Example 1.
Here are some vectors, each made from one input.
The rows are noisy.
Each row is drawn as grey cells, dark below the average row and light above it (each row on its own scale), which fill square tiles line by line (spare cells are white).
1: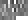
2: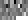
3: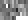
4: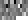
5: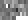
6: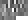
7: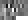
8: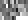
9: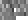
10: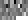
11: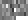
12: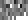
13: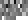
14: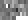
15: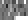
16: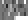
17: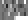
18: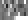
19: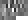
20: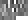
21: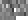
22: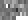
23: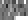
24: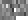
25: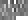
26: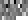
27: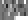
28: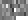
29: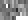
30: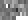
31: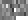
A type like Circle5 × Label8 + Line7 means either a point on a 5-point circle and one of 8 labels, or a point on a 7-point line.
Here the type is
Label5.
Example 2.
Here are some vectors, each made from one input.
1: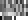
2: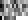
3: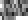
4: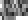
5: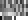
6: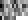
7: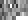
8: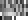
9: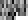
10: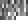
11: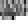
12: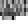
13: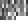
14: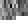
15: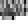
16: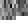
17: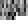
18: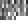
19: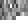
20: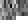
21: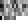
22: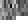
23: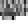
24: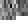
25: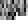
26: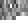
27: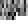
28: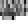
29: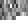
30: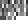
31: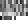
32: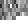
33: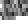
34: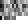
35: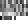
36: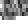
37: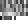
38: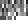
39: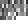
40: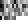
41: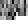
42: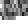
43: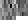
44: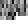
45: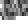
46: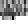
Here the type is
Bool × Bool × Bool.
